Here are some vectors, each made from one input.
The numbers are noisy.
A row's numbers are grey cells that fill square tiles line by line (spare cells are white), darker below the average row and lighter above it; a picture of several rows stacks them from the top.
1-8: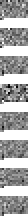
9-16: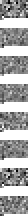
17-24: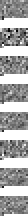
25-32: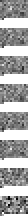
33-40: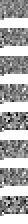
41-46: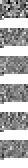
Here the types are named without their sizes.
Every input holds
a list of items, each a point on each of two lines.
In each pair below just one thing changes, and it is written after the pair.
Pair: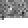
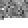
the place on one of the two lines in item 1 of the list
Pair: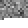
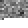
the place on one of the two lines in item 1 of the list
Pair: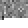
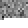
the place on one of the two lines in item 1 of the list
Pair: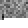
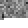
the place on one of the two lines in item 1 of the list
